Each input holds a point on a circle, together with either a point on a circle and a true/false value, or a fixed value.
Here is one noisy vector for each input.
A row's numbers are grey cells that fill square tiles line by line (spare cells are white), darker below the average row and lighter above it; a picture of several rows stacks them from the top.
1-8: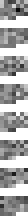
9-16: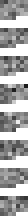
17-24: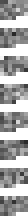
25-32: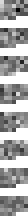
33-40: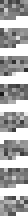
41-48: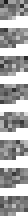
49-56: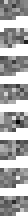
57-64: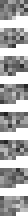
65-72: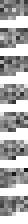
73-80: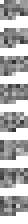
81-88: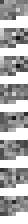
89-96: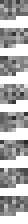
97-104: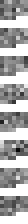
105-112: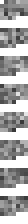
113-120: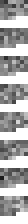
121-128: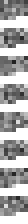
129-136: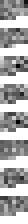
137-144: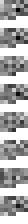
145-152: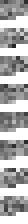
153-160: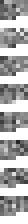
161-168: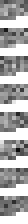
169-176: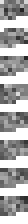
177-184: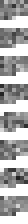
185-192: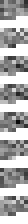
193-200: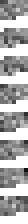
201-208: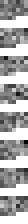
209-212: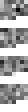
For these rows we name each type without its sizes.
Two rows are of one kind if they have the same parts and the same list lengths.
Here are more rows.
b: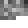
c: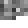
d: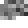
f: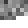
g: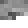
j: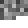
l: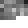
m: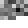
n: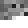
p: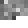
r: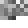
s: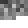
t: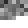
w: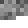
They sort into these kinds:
b, c, f, g, j, l, n, p, s, t, w
d, m, r

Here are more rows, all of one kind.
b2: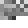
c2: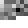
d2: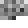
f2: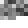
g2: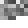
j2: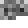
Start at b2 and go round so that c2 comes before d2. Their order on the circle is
b2, g2, c2, f2, j2, d2.
